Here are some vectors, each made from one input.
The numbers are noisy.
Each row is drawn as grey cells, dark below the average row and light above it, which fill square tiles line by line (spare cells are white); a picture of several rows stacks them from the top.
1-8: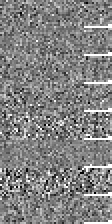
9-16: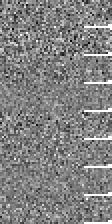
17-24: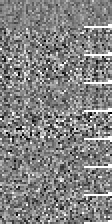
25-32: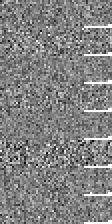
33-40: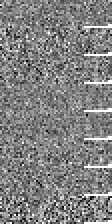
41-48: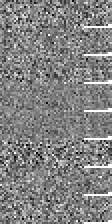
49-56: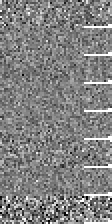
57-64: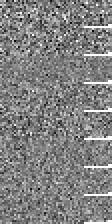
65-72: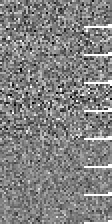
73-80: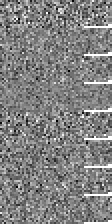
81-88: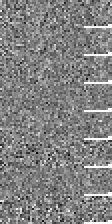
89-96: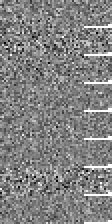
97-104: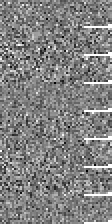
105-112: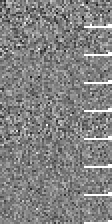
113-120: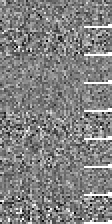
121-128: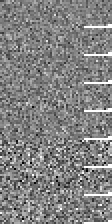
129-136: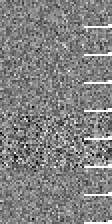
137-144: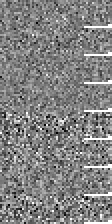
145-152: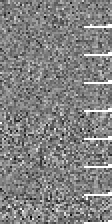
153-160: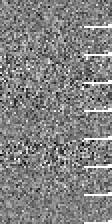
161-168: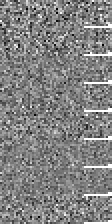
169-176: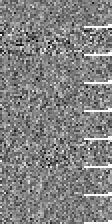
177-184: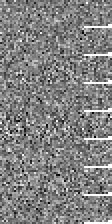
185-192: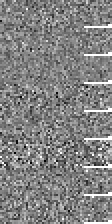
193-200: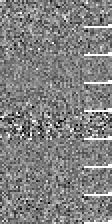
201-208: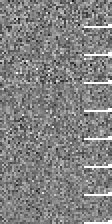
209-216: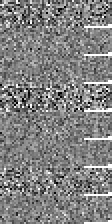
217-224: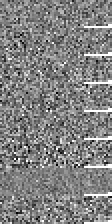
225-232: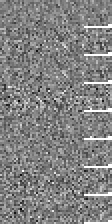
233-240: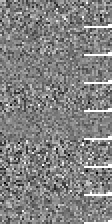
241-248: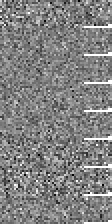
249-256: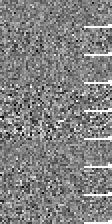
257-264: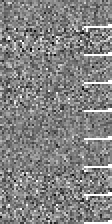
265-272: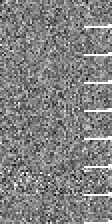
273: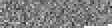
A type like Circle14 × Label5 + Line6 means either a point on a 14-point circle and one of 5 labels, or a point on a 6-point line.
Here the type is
List2(Line7) + Tree11 + Tree12.
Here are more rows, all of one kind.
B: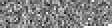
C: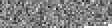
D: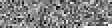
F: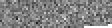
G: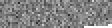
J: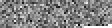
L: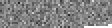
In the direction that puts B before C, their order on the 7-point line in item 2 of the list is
G, B, C, D, L, J, F.
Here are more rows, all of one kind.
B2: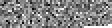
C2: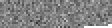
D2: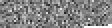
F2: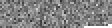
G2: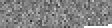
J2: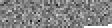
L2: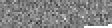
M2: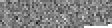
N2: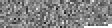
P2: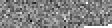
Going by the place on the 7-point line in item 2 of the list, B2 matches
C2, M2 and P2.
